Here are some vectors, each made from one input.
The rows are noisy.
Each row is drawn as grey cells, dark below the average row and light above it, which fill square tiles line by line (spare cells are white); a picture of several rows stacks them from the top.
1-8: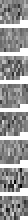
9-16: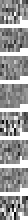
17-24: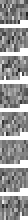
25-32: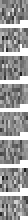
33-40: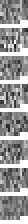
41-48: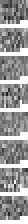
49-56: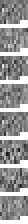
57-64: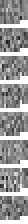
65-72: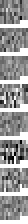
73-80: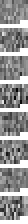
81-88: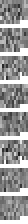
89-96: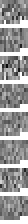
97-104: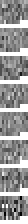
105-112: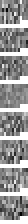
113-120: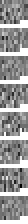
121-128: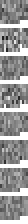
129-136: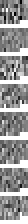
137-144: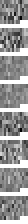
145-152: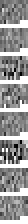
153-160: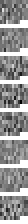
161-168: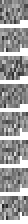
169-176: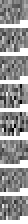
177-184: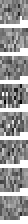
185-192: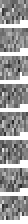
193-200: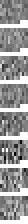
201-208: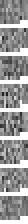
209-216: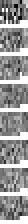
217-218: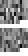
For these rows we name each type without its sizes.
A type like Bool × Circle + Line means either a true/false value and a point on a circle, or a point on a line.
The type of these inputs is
List(Line).
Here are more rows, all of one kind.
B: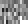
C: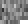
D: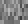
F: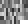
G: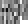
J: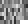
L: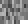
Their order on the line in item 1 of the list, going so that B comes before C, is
G, B, C, D, J, F, L.
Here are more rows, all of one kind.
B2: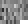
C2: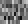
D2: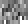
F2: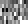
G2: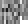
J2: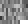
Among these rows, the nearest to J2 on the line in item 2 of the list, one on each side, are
C2 and D2.
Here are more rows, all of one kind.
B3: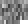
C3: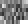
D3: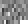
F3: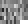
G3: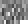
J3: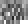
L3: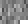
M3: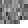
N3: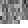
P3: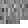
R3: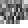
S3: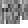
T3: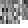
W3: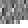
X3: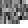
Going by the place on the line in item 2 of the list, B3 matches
F3, M3, R3 and S3.
